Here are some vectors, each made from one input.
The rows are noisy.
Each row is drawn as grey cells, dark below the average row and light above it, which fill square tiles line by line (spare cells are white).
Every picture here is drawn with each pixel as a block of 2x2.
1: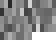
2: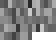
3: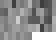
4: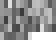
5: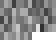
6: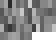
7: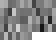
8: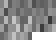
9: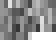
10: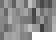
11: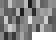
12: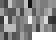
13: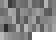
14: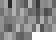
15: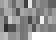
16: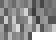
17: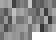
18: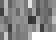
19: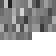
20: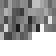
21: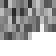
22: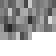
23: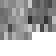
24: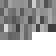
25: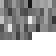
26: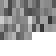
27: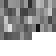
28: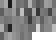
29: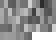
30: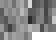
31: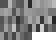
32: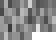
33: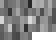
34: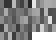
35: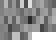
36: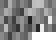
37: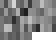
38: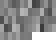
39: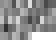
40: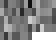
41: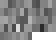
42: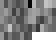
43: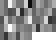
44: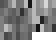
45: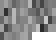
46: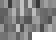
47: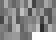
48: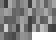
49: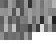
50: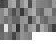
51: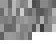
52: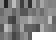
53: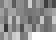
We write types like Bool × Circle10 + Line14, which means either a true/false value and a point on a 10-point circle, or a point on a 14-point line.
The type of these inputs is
Bool × Line3 × Line5.
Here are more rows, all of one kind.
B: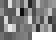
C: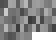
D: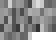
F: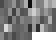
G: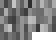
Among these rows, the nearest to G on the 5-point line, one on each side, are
C and F.
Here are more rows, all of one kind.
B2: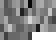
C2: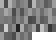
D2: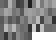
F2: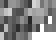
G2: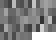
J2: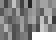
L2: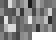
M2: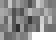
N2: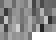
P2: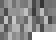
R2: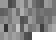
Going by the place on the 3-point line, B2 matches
L2, N2 and P2.
